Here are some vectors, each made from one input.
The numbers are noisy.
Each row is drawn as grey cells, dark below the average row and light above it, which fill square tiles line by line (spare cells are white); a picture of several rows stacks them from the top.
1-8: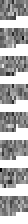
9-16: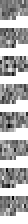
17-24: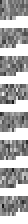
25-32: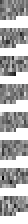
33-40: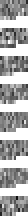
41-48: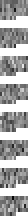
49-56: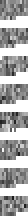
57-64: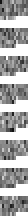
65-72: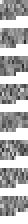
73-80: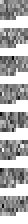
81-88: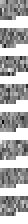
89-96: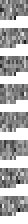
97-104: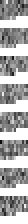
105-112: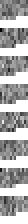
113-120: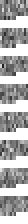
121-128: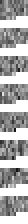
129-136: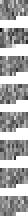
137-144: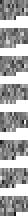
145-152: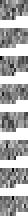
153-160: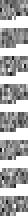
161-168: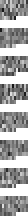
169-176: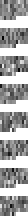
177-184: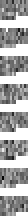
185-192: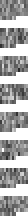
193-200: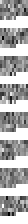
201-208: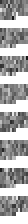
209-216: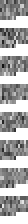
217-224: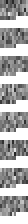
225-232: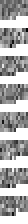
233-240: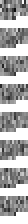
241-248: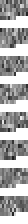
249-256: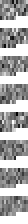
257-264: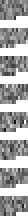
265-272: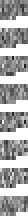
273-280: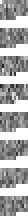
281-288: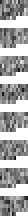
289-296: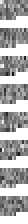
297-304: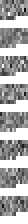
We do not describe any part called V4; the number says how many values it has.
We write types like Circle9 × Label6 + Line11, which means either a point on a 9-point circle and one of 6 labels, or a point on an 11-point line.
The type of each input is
(Circle18 + Circle19) × V4.
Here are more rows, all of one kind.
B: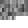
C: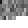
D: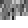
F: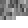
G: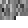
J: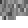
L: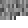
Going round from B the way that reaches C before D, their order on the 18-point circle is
B, F, J, L, G, C, D.
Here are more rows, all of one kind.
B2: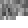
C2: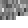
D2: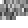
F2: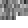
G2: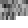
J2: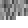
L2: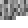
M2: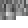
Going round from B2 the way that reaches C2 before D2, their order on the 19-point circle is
B2, M2, G2, J2, F2, C2, D2, L2.
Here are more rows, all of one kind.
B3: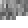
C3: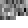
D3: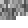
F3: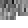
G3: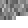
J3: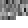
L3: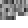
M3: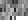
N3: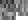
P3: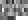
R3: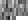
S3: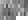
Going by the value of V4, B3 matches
D3, R3 and S3.
